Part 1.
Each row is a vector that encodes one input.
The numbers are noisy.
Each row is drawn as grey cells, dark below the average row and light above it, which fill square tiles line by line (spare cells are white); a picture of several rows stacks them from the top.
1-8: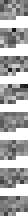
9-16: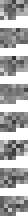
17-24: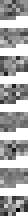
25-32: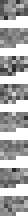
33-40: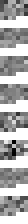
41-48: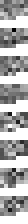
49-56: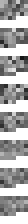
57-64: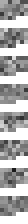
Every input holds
a list of up to two points on a 5-point line.
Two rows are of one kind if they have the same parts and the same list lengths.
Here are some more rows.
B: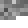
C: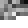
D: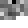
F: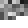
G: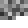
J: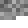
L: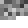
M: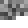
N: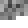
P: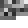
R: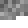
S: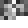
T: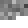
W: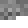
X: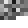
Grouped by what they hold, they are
B, G, L, M, N, S, W
C, F, X
D, J, P, R, T

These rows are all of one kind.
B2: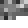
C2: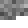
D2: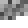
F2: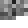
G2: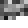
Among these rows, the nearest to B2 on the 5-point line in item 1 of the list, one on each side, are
D2 and G2.
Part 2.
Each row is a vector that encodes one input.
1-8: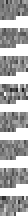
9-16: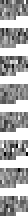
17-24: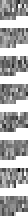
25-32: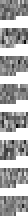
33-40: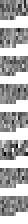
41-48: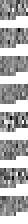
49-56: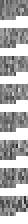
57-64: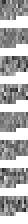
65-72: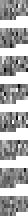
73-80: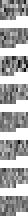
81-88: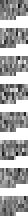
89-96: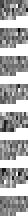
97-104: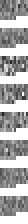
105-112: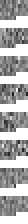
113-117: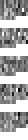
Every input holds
a list of up to two points on a 6-point line.
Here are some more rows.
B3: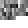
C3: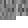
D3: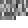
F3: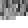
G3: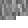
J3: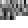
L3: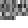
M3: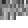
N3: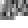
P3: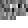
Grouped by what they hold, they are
B3, C3, L3, M3
D3, G3, J3, P3
F3, N3

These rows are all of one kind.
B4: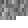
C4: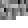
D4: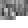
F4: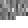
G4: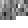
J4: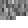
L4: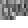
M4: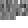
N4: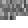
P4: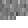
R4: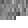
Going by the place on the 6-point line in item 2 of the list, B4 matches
L4 and N4.
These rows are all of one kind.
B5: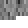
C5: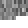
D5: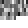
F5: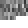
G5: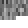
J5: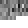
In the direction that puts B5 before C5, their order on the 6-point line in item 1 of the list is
J5, F5, D5, G5, B5, C5.
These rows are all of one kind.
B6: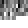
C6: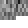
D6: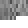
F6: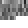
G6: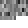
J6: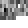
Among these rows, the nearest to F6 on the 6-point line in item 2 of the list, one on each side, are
B6 and J6.
